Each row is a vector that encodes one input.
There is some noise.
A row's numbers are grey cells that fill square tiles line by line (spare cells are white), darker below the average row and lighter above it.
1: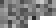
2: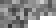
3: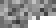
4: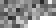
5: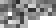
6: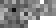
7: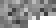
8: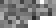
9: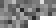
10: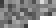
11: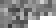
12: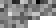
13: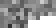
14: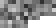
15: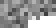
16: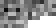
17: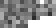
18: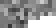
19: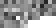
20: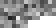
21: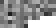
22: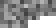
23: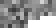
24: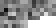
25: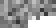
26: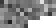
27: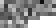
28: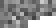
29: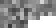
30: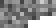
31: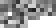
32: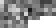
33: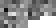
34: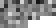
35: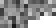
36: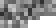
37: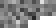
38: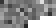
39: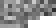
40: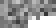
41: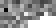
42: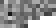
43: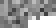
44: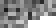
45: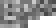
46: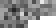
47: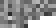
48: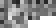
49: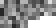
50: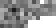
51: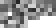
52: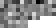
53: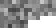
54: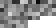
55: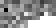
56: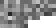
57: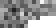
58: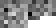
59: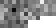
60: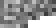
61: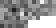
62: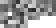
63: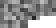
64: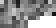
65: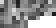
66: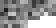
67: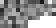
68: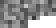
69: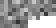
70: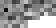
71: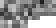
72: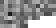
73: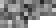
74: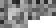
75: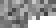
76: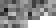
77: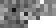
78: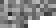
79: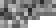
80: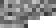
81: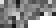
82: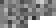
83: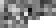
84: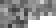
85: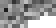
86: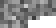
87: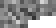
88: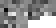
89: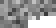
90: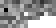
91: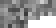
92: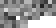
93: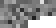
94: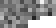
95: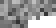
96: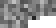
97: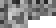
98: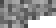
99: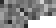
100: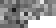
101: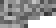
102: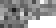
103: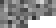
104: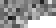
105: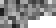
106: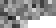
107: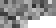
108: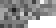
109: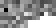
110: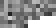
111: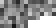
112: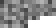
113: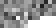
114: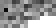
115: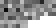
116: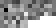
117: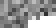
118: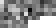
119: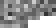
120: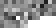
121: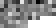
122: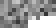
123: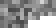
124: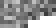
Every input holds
either one of 6 labels and a point on a 5-point line, or a list of up to two points on a 4-point line.
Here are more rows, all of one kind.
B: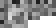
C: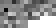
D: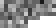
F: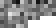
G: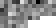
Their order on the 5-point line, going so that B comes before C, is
B, F, C, G, D.
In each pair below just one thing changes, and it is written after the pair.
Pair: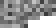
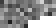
the place on the 4-point line in item 1 of the list
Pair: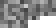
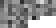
the place on the 4-point line in item 2 of the list
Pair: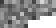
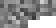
the place on the 4-point line in item 2 of the list
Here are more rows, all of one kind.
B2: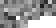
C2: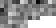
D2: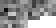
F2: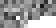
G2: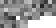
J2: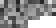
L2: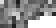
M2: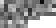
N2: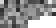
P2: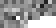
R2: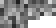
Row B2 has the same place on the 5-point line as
G2 and L2.
